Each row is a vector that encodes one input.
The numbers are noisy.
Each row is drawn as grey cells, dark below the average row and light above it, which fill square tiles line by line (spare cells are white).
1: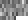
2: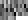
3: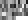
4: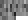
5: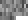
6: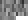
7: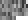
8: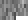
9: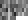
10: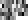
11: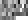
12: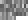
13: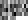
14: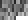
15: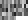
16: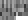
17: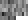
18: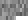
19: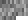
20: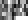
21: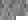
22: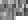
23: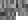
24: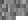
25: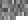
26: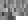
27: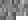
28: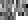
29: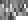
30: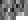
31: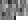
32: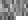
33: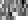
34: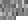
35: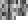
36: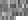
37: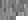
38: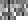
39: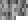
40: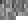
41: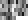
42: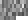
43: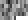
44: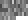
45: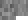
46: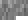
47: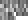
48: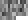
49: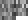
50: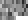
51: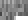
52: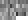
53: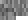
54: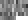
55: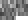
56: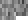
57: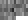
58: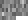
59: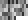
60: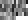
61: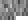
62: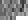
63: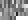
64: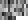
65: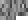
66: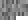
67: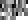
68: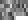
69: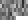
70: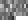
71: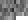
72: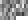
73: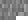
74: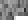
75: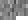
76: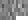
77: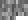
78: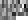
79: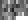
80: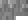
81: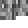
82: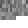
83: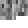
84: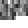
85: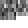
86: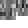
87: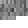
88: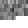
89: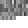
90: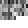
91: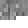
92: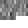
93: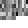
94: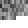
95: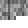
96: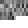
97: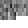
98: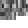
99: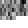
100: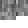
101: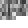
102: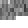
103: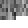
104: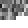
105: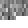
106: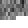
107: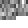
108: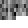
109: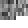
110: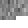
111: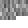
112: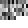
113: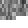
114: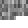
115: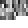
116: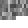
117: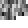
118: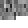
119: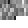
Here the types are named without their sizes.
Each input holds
a label and a point on a line.
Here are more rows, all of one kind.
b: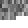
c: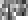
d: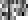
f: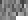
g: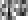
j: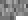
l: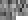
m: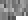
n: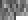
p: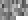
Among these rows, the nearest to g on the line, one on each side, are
b and f.
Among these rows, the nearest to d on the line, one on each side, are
f and n.
